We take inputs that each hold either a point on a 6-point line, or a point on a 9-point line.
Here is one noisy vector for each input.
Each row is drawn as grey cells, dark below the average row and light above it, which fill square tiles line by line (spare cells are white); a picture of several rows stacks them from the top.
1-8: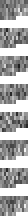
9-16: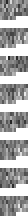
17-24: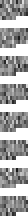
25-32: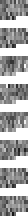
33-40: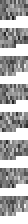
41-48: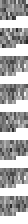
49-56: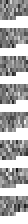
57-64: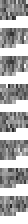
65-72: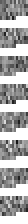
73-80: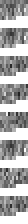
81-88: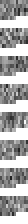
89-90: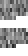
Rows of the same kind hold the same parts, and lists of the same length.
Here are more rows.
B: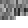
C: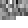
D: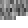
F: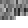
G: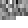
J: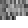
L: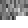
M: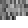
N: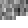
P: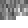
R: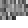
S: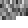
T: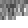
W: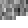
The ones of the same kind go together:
B, C, D, F, G, N, S, W
J, L, M, P, R, T

